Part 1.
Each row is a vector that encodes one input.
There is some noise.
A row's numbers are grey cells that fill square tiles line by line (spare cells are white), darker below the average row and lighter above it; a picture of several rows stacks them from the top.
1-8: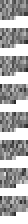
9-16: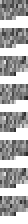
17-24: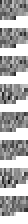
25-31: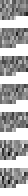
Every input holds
a point on a 6-point line.
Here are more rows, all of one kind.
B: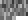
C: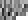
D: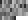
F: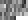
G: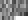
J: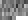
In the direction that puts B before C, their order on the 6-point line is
G, B, J, F, D, C.
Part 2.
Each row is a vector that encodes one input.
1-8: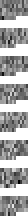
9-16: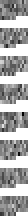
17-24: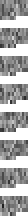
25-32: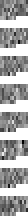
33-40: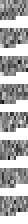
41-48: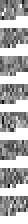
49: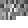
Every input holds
a point on a 9-point line.
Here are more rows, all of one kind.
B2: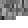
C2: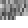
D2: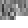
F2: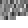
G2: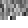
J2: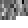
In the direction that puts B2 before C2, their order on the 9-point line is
J2, B2, C2, D2, G2, F2.
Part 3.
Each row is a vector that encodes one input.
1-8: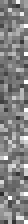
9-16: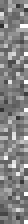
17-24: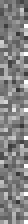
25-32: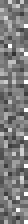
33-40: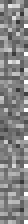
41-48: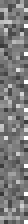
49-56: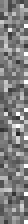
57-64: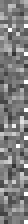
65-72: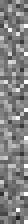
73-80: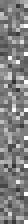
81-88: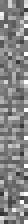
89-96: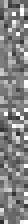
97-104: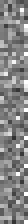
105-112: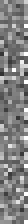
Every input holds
a point on a 9-point circle.
